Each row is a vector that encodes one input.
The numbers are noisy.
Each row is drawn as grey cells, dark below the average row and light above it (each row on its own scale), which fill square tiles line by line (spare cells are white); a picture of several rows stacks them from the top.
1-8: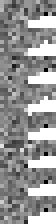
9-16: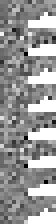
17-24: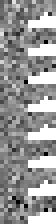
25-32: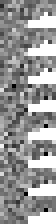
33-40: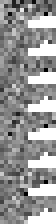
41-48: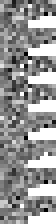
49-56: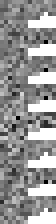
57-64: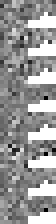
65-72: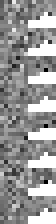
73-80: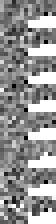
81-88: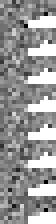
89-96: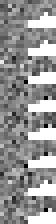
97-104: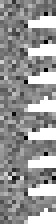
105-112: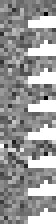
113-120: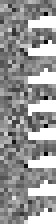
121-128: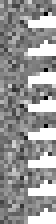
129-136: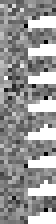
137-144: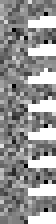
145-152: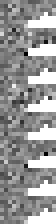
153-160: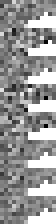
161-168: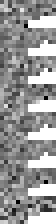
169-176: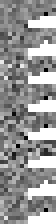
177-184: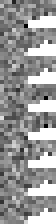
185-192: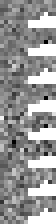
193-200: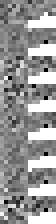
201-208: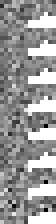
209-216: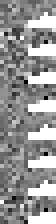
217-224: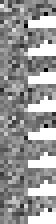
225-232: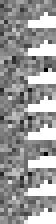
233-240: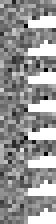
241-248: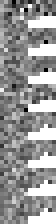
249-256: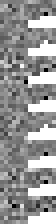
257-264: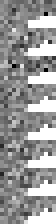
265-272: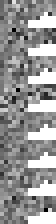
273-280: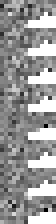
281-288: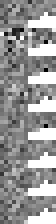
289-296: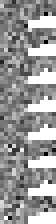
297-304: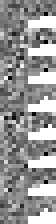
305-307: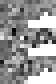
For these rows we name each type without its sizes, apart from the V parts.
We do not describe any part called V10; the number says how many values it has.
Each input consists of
a list of items, each a true/false value and a value of V10.
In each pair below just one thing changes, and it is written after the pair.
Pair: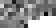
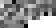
the value of V10 in item 2 of the list
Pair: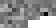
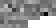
the value of V10 in item 1 of the list
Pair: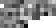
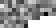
the true/false value in item 1 of the list
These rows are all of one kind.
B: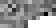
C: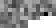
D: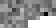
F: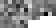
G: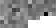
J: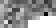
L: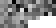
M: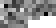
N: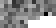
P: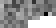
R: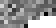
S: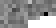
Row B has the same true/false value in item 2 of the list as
C, D and F.
